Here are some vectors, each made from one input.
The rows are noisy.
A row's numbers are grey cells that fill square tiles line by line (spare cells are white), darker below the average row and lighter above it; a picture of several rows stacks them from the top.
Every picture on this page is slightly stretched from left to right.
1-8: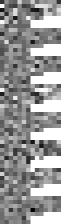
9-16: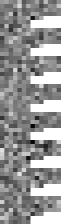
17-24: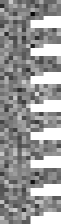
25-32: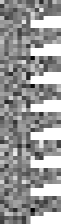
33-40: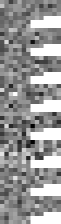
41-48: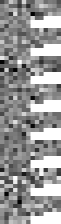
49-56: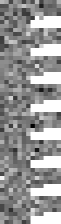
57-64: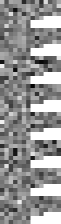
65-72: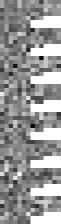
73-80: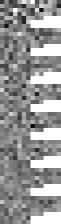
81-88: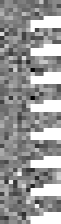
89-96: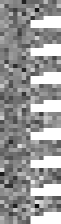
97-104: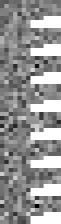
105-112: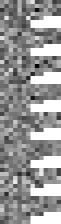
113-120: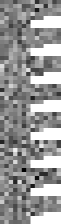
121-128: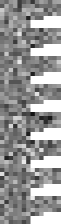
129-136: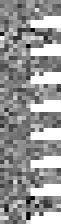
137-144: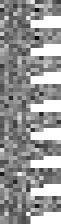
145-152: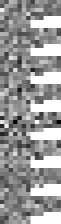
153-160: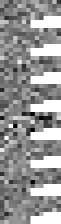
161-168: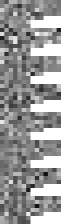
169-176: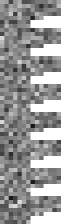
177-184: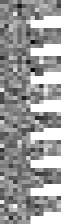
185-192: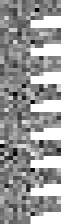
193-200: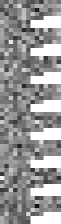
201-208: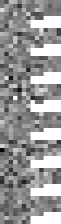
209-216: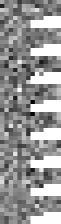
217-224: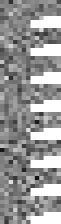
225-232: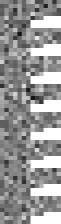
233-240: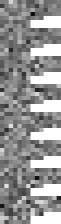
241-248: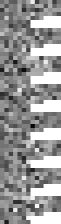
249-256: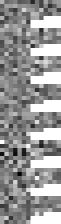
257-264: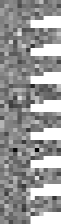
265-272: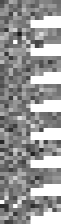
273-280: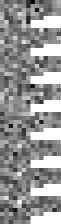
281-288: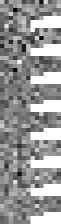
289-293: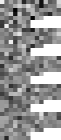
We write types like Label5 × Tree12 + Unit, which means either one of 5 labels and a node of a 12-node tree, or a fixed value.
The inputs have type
(Circle9 + Line8) × Line8 + Circle11.
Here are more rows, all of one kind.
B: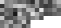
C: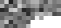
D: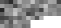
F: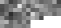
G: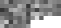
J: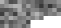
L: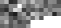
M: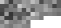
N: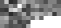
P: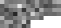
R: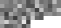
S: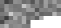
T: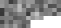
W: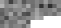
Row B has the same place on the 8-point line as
G, L and T.
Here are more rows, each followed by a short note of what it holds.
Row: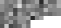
a point on each of two 8-point lines
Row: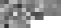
a point on an 11-point circle
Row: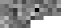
a point on each of two 8-point lines
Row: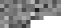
a point on each of two 8-point lines
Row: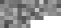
a point on an 11-point circle
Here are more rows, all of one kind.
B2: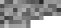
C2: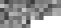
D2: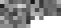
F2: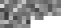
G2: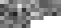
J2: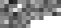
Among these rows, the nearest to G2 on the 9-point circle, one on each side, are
F2 and J2.
